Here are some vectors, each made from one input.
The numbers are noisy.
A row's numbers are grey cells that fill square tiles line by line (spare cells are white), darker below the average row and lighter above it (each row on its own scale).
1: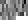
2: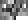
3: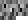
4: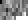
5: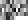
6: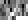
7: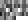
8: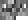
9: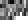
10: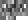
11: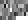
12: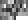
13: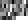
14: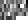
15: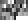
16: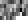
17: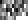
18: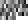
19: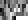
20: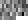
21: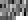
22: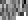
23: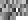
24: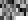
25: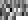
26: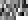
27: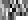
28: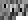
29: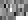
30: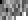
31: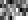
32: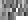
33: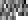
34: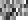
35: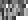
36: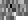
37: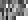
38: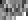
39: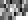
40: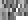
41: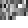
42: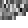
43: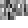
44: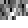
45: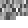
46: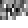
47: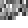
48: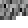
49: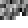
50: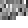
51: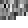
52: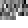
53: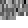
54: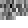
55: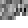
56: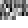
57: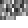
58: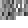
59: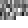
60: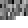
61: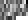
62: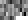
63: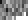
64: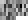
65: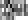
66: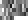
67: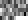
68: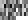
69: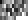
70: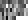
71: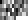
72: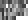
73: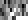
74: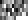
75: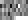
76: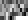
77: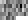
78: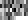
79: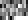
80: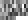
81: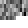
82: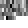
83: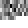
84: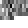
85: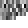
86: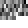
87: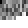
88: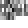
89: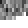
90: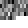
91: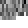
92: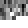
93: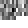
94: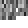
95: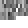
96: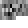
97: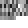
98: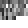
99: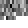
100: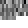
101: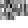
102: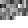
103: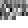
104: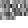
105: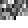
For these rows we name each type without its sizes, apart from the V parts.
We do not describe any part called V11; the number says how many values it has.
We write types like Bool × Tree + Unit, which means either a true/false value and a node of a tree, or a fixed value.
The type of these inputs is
Bool × V11 + Line.
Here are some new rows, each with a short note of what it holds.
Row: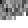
a point on a line
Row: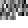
a point on a line
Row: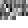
a point on a line
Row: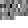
a true/false value and a value of V11
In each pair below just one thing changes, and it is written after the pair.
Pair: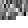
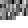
the value of V11
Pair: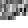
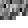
the value of V11
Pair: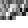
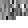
the true/false value
